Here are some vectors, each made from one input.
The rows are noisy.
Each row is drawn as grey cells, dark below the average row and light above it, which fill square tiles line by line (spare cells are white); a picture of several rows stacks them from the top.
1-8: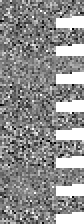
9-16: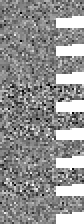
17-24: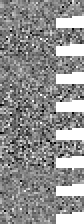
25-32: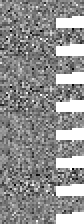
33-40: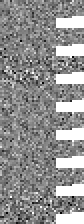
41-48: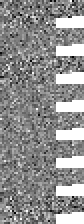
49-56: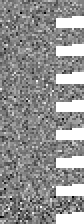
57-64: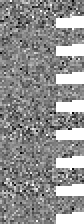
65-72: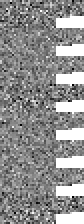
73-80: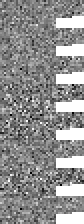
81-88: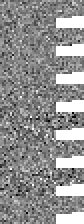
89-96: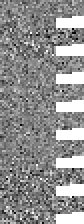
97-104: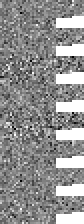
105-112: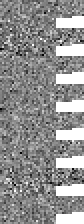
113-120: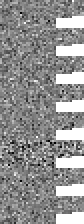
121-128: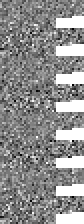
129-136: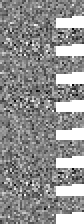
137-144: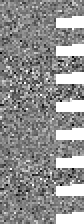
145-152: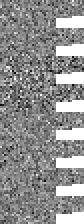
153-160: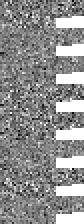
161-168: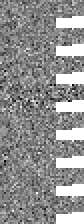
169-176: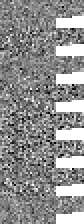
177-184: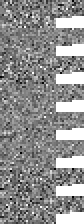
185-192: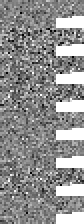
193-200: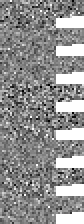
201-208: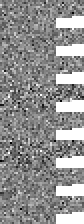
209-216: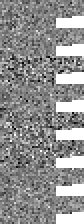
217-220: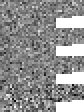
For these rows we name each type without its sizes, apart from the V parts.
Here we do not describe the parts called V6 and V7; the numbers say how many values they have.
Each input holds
either a fixed value, or two labels and a value of V7, or a true/false value and a value of V6.
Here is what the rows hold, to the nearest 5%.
About 5% of them hold a fixed value. About 65% of them hold two labels and a value of V7. The rest hold a true/false value and a value of V6.
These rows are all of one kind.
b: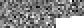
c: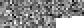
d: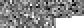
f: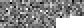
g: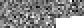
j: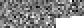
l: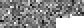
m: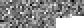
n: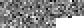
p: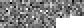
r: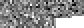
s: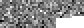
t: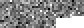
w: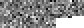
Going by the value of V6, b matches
f, g, j and p.
